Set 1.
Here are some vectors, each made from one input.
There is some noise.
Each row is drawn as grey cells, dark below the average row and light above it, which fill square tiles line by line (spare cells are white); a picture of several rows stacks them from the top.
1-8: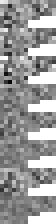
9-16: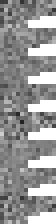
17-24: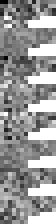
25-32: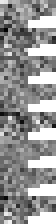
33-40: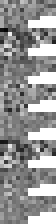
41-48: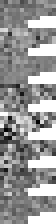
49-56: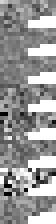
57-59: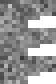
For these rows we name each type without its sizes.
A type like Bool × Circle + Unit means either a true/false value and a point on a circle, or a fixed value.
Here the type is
Line.
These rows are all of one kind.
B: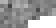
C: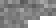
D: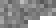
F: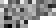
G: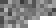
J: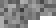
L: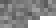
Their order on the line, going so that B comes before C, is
F, J, D, L, B, C, G.
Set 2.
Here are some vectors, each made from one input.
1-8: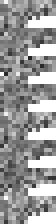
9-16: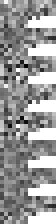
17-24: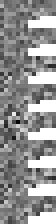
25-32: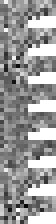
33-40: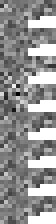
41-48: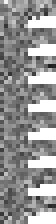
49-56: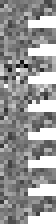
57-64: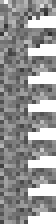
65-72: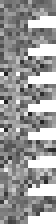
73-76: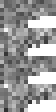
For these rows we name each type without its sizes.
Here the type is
Tree.
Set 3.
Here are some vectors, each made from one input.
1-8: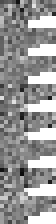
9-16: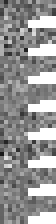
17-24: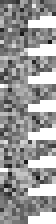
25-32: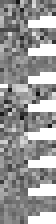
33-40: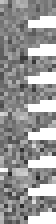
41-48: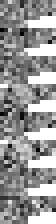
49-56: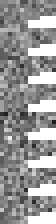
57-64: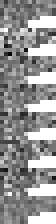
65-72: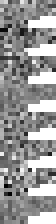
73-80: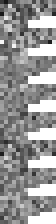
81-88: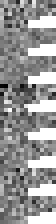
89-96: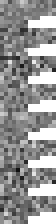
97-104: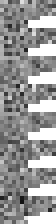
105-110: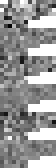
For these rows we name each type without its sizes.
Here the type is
Line.
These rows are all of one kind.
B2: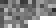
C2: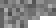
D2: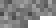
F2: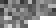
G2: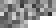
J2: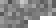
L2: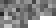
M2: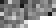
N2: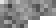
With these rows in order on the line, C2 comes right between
F2 and N2.
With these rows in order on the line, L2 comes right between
D2 and N2.
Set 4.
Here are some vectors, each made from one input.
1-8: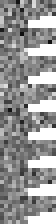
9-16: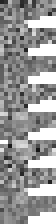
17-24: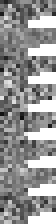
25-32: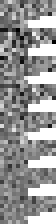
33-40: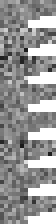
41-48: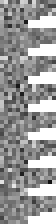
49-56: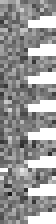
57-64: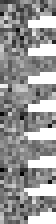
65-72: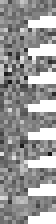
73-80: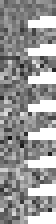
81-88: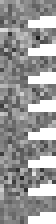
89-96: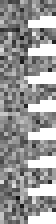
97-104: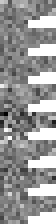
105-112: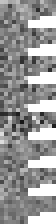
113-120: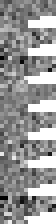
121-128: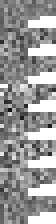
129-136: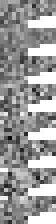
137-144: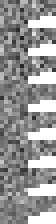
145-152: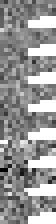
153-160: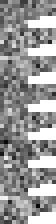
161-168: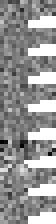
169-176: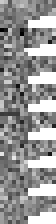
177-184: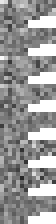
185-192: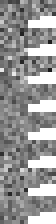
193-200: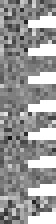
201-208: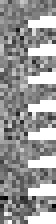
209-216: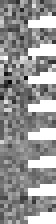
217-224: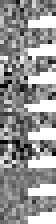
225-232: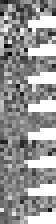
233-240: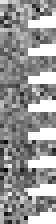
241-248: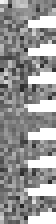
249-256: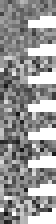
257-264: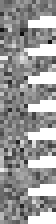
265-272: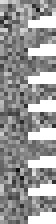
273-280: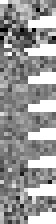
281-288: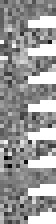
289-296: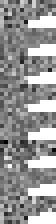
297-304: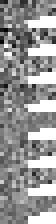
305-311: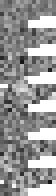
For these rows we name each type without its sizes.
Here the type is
Line.
